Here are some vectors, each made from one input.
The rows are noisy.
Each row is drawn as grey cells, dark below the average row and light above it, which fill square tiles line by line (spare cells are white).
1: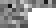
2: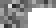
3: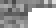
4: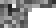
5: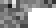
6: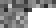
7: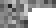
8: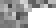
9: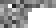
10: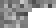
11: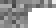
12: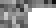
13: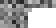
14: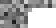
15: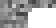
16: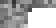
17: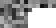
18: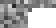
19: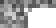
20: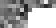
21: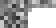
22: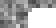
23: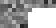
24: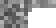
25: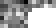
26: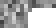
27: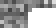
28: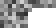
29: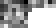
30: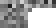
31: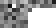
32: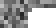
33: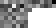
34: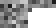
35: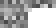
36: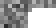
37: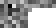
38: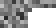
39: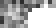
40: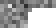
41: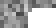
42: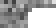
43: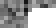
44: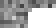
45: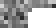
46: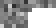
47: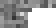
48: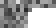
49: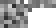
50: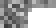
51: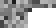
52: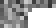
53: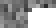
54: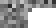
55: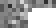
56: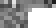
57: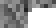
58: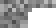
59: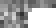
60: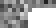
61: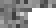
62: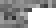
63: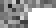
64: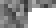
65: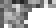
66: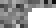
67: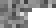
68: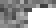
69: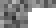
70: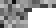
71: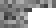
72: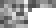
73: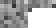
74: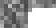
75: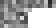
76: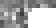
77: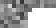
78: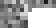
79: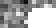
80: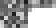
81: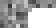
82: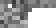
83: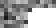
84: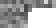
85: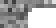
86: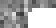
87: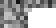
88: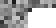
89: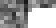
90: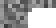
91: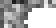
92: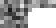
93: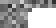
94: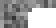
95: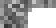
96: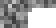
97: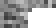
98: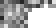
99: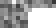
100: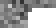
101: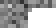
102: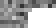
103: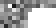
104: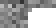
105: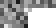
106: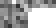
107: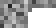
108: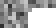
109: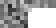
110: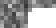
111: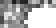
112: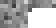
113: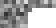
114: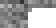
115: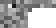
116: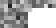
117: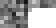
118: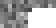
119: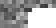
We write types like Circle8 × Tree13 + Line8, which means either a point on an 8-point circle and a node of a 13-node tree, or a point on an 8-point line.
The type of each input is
Bool × List2(Line7).
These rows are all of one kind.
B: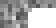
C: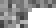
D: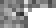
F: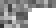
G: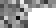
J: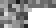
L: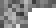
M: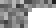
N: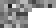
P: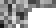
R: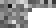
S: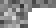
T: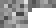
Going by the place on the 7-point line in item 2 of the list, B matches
G, L and P.
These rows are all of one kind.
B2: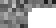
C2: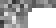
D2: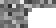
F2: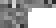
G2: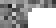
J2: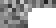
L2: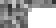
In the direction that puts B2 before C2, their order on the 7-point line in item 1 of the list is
D2, L2, F2, B2, G2, J2, C2.
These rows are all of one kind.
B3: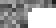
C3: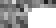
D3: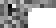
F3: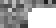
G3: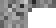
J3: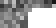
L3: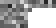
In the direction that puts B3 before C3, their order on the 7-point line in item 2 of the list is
D3, B3, C3, J3, L3, F3, G3.
